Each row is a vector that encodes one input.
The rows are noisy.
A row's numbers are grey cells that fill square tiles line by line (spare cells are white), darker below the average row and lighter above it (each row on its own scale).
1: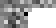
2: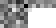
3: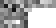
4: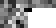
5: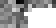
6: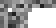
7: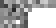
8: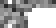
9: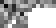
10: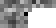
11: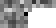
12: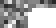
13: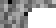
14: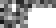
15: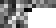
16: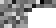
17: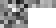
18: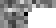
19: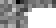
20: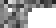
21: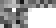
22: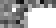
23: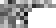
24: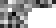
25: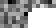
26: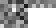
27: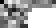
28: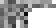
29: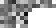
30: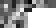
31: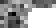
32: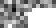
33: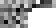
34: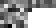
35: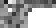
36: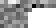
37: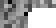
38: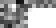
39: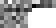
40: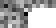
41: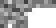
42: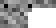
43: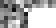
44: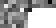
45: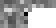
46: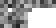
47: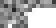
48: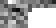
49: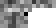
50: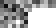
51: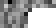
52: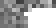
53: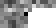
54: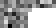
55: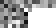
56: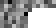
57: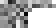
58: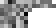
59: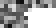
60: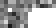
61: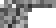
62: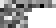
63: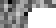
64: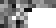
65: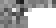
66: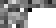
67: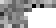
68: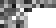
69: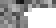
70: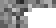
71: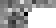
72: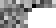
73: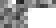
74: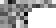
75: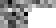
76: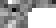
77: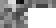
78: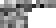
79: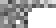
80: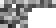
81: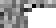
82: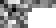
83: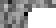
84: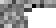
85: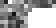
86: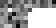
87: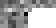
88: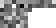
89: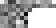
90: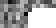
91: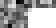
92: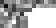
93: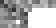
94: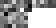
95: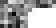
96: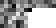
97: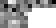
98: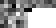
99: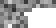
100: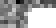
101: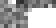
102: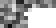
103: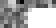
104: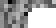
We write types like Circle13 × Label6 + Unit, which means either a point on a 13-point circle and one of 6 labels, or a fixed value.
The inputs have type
Label5 × (Line3 × Line3 + Unit).
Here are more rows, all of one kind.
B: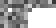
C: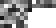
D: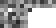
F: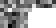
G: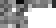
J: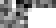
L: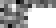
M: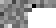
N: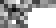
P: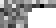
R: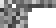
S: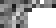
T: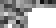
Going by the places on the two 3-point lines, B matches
G and S.
